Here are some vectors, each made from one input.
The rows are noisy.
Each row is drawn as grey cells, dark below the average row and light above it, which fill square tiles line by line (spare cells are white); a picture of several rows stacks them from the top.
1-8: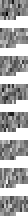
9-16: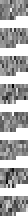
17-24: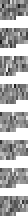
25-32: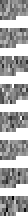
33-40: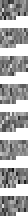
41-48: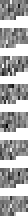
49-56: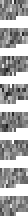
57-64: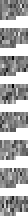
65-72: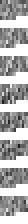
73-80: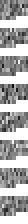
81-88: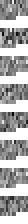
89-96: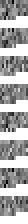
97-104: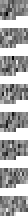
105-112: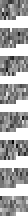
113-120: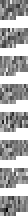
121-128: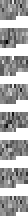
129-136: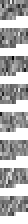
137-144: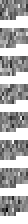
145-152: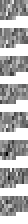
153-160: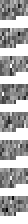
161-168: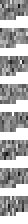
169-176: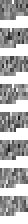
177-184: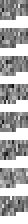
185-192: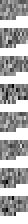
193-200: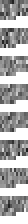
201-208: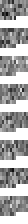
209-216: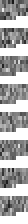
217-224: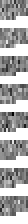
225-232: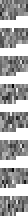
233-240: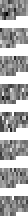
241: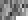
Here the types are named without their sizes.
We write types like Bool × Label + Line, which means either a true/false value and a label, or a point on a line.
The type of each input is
Bool × (Circle + Line × Line).
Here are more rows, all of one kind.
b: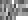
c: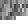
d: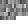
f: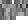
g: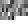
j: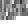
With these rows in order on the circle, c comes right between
d and g.
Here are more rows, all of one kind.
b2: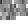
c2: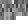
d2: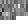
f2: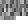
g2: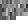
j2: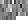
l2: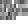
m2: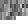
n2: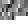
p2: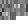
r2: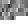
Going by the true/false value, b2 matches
f2, g2, j2 and m2.
